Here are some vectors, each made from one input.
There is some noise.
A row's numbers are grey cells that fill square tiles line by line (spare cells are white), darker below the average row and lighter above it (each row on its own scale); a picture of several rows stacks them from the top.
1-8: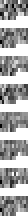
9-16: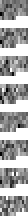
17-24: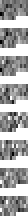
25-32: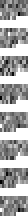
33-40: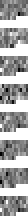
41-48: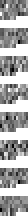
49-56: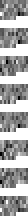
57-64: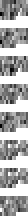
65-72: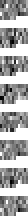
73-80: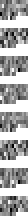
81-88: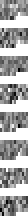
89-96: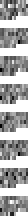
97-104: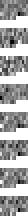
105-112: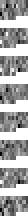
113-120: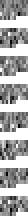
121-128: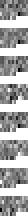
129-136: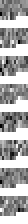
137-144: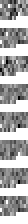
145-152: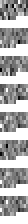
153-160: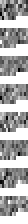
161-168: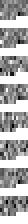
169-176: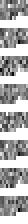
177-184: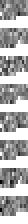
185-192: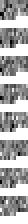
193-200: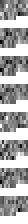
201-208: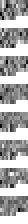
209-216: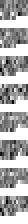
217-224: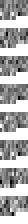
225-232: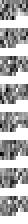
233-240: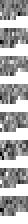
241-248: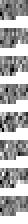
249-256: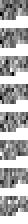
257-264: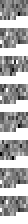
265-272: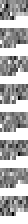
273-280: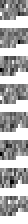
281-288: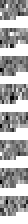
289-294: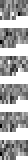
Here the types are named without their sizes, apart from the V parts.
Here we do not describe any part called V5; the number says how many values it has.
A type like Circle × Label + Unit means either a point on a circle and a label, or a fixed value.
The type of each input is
List(Bool × V5).
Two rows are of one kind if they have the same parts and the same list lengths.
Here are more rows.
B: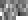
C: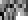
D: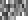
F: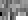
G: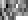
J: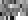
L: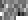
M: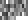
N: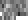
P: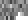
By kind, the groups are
B, L, N
C, F, G, J, P
D, M

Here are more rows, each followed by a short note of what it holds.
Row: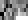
a list of two items
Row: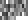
the empty list
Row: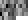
a list of two items
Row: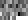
a list of one item
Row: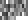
the empty list
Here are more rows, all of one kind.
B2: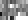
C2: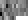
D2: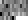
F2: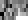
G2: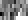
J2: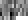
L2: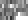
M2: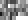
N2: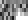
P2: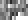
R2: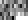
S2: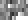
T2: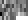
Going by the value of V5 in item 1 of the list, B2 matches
D2, L2, N2 and R2.
